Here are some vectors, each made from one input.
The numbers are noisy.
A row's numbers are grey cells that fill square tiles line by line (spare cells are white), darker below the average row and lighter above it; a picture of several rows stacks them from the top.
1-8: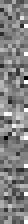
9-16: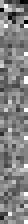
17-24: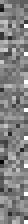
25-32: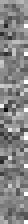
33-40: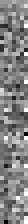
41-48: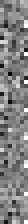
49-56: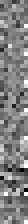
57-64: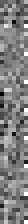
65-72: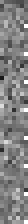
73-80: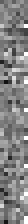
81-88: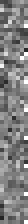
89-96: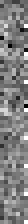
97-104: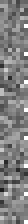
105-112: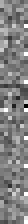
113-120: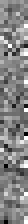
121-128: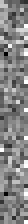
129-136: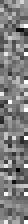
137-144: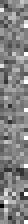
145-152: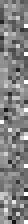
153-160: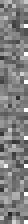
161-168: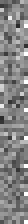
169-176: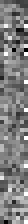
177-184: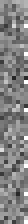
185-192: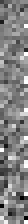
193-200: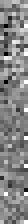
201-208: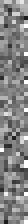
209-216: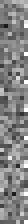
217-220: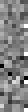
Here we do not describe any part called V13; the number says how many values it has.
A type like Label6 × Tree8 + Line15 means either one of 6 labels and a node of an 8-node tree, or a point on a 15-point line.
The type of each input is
Circle11 × V13 + Tree19.
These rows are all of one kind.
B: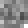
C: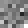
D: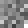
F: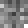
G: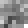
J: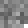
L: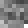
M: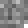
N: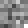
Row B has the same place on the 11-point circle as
J and L.
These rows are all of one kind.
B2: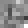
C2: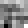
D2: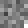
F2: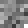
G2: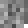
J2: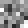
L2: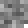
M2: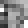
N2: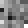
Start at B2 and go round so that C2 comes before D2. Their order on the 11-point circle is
B2, N2, C2, L2, M2, D2, F2, J2, G2.
